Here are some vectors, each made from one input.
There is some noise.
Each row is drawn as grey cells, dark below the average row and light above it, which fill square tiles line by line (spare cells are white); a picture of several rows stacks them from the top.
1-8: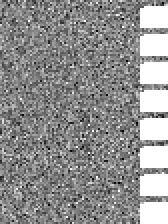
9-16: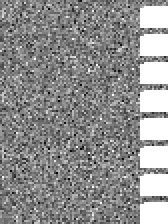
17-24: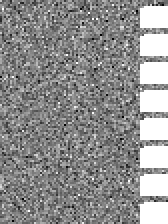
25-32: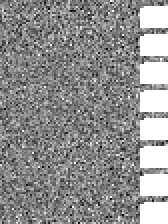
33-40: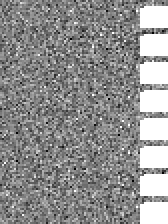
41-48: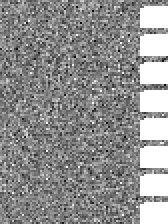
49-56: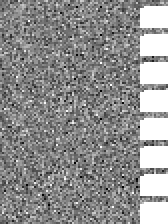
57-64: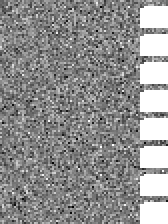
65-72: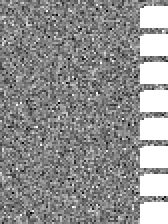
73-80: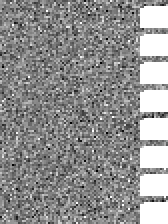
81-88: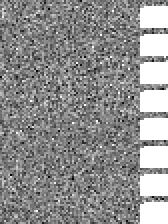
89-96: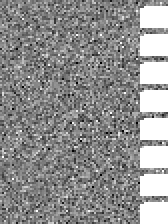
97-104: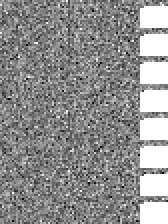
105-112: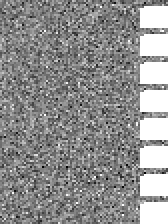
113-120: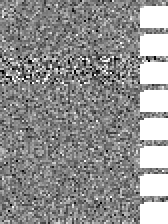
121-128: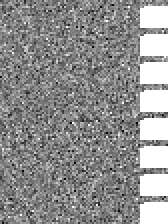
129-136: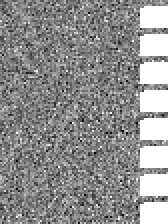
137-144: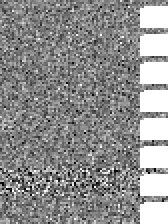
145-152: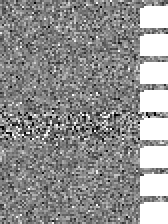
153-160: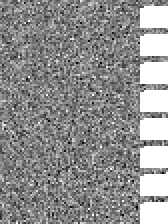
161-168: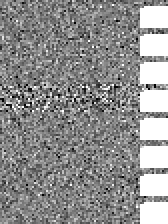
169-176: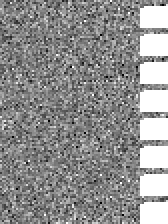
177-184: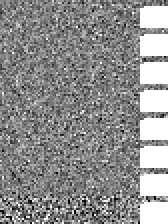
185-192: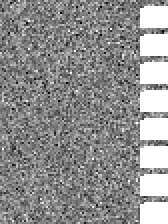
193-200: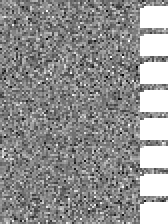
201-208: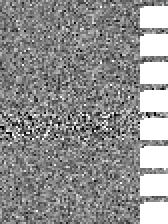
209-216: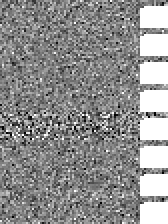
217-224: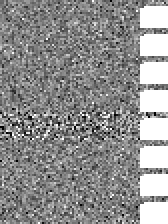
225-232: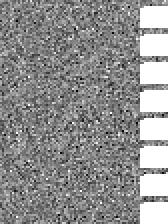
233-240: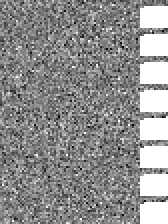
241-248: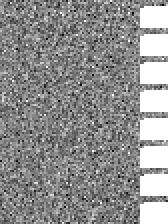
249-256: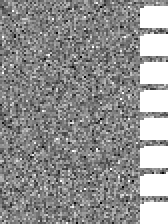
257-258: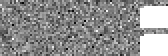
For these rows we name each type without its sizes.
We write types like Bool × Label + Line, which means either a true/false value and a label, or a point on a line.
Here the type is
List(Circle).
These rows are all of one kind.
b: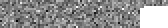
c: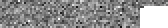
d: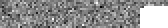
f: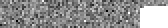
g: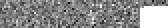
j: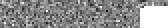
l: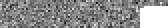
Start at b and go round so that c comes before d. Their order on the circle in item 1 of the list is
b, g, c, d, l, j, f.
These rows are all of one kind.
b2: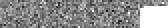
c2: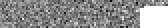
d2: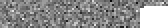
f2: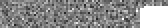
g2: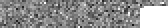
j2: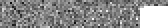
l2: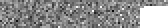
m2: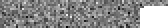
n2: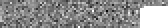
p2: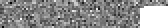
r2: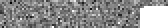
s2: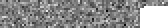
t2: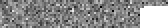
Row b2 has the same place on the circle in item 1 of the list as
g2 and n2.
